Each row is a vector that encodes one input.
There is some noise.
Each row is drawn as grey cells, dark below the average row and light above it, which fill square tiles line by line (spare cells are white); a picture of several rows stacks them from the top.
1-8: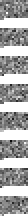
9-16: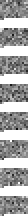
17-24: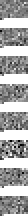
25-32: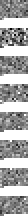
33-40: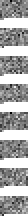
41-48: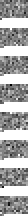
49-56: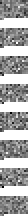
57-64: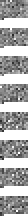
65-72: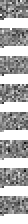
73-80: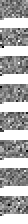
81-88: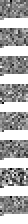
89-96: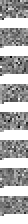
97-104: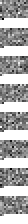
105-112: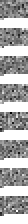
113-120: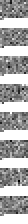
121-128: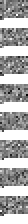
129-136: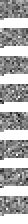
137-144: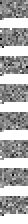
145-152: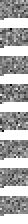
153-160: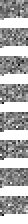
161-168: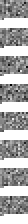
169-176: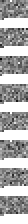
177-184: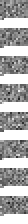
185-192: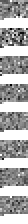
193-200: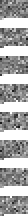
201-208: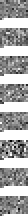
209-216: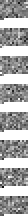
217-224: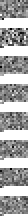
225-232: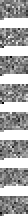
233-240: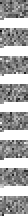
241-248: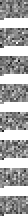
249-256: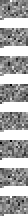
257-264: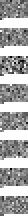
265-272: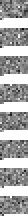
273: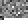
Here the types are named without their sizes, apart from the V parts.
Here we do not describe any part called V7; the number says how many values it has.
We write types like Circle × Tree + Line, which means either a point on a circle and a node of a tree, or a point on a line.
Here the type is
List(Bool × V7).
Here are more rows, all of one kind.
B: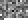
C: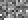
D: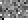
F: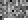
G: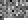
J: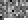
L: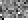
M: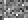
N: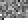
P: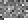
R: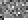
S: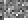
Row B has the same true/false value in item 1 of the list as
C, D, L and N.
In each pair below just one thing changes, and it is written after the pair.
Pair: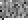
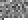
the value of V7 in item 1 of the list
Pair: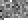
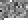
the value of V7 in item 1 of the list
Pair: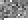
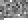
the value of V7 in item 1 of the list
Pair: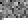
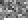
the value of V7 in item 1 of the list
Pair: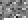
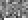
the value of V7 in item 1 of the list
